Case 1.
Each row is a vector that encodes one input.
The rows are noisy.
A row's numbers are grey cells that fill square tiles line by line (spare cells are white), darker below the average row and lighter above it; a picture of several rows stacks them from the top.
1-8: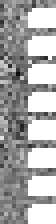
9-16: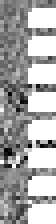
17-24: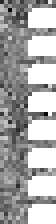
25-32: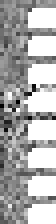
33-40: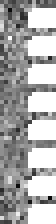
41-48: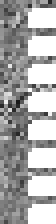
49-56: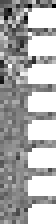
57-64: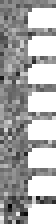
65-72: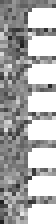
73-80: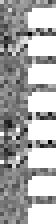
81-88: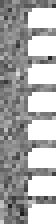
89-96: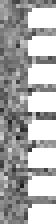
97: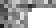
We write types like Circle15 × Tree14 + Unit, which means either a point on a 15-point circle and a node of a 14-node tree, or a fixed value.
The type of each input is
Tree9 + Tree10.
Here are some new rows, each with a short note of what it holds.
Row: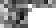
a node of a 10-node tree
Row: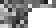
a node of a 9-node tree
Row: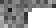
a node of a 9-node tree
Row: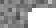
a node of a 9-node tree
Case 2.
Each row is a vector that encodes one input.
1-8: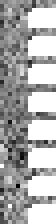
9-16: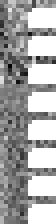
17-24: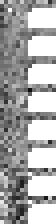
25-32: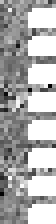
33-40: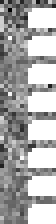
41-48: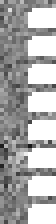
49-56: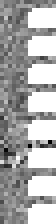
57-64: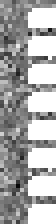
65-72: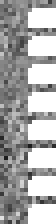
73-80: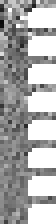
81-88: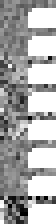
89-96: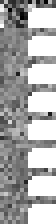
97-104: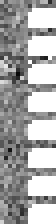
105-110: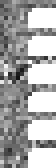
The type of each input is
Tree13 + Tree15.
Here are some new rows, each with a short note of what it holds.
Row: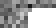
a node of a 15-node tree
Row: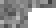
a node of a 13-node tree
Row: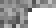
a node of a 15-node tree
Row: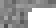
a node of a 13-node tree
